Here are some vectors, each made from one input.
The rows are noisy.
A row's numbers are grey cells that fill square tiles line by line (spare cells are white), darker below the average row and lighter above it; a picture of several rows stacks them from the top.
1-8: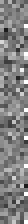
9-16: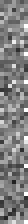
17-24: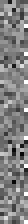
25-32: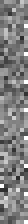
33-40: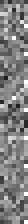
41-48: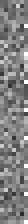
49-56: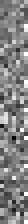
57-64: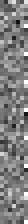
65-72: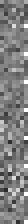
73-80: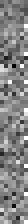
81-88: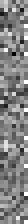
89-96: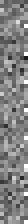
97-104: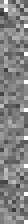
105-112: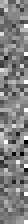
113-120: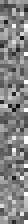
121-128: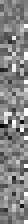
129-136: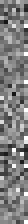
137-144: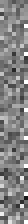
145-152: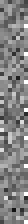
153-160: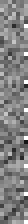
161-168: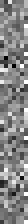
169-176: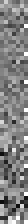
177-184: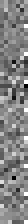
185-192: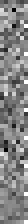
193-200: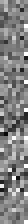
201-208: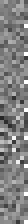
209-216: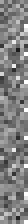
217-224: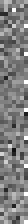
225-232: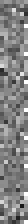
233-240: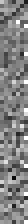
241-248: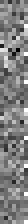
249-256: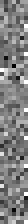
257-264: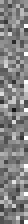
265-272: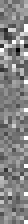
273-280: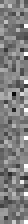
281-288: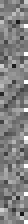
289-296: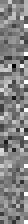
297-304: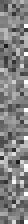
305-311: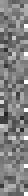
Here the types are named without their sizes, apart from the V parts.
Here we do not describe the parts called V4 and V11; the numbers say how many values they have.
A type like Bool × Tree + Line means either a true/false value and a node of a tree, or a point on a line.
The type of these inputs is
Bool × Bool × Bool × Bool + Line + V4 × V11.
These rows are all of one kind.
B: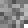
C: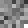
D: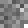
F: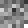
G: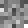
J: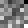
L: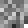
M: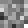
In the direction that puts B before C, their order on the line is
D, B, M, G, F, C, L, J.
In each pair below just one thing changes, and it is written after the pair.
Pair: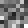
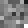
the value of V11
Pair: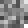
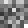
the value of V11
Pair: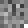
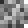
the value of V4
